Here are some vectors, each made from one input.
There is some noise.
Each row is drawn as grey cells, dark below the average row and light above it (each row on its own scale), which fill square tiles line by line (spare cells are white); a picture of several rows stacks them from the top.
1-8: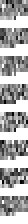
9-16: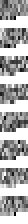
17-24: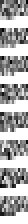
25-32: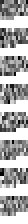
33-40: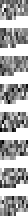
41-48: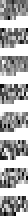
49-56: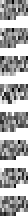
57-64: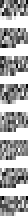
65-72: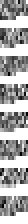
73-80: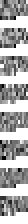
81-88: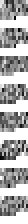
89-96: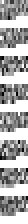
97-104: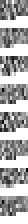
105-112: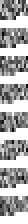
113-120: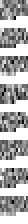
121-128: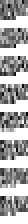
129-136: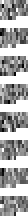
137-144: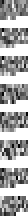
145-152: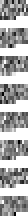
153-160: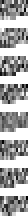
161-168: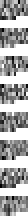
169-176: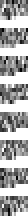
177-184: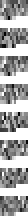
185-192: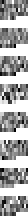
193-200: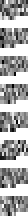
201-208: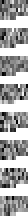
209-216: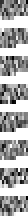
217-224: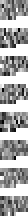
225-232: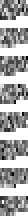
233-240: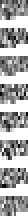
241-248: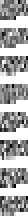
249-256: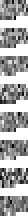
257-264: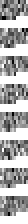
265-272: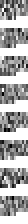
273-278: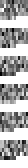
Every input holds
either a fixed value, or one of 8 labels, two labels (each one of 11) and a true/false value.
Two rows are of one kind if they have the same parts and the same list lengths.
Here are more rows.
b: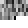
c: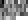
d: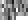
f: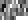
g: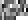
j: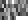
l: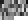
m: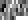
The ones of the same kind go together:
b, c, d, j, l
f, g, m

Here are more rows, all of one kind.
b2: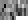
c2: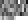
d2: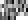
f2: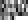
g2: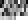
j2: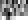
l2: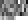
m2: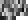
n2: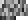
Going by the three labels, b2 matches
c2, f2 and l2.
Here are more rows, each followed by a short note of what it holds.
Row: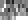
one of 8 labels, two labels (each one of 11) and a true/false value
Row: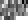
one of 8 labels, two labels (each one of 11) and a true/false value
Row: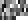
a fixed value
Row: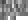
one of 8 labels, two labels (each one of 11) and a true/false value
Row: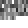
one of 8 labels, two labels (each one of 11) and a true/false value
